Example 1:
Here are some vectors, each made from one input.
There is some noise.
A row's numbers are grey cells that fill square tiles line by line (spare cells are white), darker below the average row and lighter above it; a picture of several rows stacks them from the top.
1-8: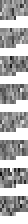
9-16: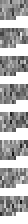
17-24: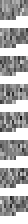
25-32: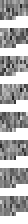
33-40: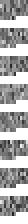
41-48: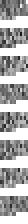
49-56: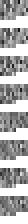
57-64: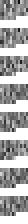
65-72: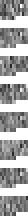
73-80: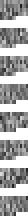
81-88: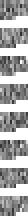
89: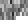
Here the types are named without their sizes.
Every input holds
a point on a circle.
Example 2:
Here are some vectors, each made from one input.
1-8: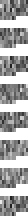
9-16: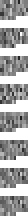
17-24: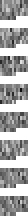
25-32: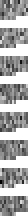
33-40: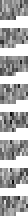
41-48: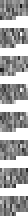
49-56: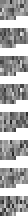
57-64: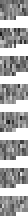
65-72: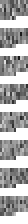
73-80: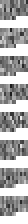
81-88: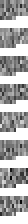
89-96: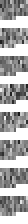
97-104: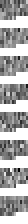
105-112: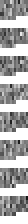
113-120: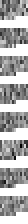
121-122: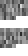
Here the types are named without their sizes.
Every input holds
a point on a circle.
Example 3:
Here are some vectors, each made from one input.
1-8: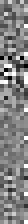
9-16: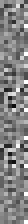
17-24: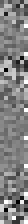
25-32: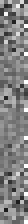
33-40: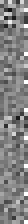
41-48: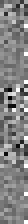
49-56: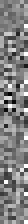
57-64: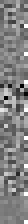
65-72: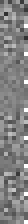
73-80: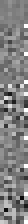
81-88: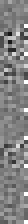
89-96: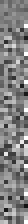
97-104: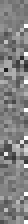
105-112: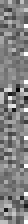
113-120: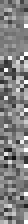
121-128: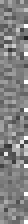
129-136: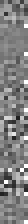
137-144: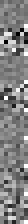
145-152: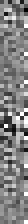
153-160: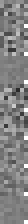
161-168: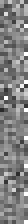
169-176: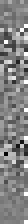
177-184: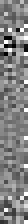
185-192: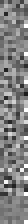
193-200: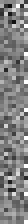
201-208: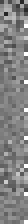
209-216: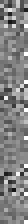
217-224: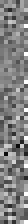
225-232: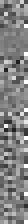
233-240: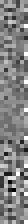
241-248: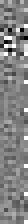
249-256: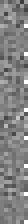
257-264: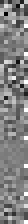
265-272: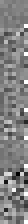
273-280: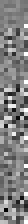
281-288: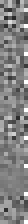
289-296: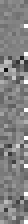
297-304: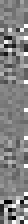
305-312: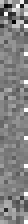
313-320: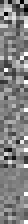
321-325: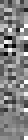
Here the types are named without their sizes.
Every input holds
a node of a tree.
